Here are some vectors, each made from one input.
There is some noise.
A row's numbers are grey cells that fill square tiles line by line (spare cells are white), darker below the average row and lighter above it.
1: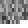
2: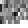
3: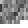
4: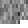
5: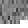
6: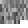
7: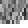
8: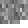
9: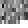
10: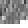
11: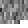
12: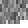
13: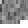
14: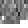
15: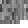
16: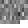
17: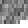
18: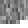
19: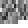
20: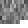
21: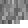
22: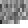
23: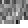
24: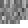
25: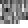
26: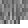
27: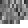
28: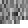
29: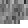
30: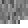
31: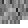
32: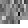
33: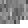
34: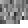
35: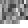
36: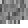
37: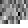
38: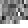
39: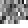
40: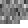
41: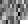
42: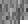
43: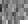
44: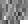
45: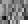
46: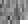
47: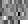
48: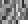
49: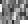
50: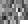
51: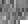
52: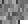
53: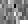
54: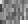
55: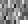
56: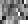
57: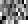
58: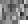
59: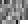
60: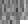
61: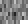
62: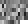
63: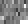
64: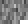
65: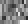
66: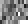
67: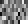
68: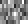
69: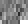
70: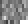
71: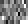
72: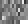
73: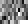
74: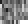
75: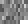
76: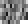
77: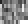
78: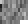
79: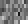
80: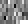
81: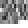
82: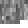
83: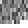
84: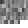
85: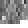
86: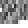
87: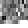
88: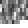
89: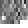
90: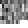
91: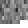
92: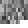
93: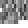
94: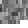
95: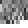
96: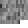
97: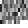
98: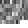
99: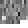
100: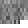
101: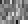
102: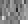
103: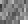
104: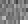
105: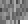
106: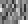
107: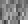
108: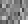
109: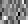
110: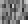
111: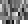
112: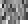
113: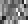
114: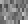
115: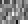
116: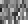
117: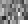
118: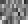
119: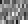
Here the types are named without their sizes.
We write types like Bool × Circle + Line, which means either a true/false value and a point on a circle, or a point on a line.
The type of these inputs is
Label + Line × Tree.
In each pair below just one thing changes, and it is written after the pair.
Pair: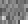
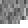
the place on the line
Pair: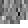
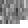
the node of the tree
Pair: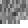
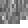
the place on the line
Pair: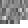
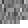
the place on the line
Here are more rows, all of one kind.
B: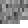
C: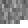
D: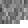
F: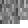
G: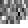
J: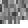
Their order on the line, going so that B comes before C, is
B, D, G, F, J, C.
